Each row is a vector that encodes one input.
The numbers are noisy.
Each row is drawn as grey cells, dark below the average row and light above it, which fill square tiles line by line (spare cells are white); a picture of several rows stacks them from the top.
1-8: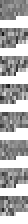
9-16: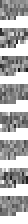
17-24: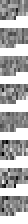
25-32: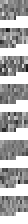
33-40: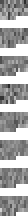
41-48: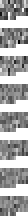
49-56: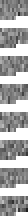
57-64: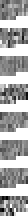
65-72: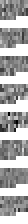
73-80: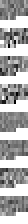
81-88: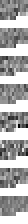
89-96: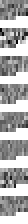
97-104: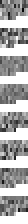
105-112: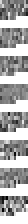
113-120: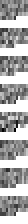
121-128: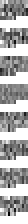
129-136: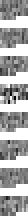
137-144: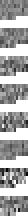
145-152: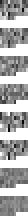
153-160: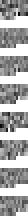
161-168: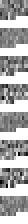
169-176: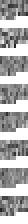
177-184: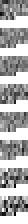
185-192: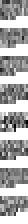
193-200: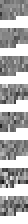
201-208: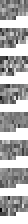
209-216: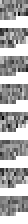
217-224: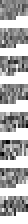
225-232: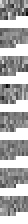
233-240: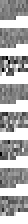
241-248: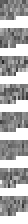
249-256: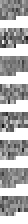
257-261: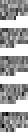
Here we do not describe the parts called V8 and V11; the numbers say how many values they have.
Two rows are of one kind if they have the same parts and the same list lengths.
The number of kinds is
3.
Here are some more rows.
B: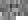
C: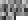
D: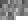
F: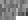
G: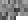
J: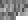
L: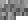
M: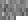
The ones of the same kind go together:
B, C
D, F, M
G, J, L

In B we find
a true/false value and a value of V11.
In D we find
one of 5 labels and a value of V8.
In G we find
one of 5 labels, a node of a 9-node tree and a value of V8.
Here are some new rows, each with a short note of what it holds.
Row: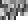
one of 5 labels and a value of V8
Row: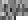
one of 5 labels, a node of a 9-node tree and a value of V8
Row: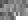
one of 5 labels and a value of V8
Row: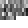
one of 5 labels and a value of V8
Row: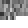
one of 5 labels, a node of a 9-node tree and a value of V8
